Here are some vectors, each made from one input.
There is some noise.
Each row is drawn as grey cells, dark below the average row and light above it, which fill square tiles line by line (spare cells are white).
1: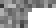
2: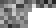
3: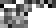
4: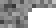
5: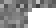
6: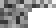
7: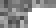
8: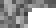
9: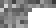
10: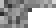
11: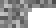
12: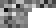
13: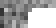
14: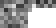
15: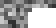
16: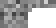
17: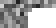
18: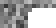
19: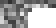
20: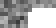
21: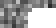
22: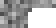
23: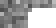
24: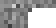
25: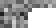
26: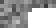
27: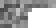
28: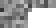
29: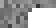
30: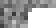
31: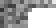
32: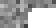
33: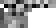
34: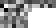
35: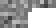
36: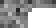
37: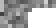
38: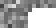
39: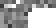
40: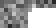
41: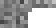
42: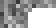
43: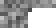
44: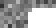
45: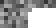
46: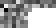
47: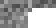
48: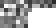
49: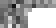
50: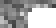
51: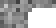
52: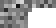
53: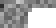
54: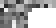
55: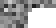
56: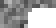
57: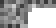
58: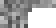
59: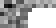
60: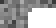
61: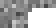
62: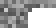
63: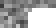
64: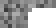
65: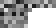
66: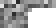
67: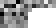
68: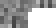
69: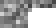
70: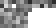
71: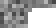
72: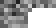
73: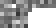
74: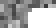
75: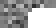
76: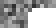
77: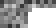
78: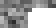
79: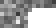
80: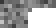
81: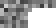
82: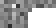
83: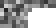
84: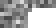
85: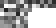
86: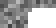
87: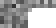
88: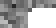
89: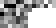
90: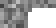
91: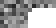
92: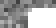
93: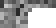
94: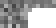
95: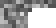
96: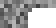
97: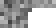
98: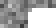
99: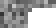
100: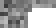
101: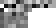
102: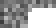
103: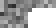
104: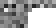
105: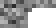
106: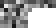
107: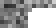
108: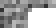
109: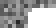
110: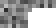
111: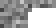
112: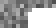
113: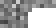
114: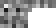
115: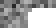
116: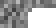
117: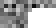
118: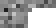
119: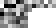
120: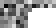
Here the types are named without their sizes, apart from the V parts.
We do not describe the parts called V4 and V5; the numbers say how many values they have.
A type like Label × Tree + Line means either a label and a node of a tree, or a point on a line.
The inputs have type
(Bool × V5 + V4) × Label.
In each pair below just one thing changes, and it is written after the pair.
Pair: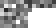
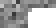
the value of V5
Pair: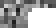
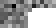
the value of V5
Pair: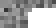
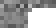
the true/false value
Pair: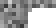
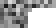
the true/false value
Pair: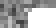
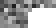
the true/false value
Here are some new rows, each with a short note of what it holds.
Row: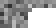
a label and a value of V4
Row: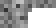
a label and a value of V4
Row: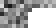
a label and a value of V4
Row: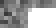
a label and a value of V4
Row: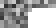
a label, a true/false value and a value of V5
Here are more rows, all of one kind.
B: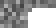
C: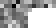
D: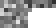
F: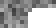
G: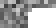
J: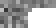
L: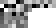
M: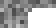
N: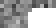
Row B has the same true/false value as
L and N.
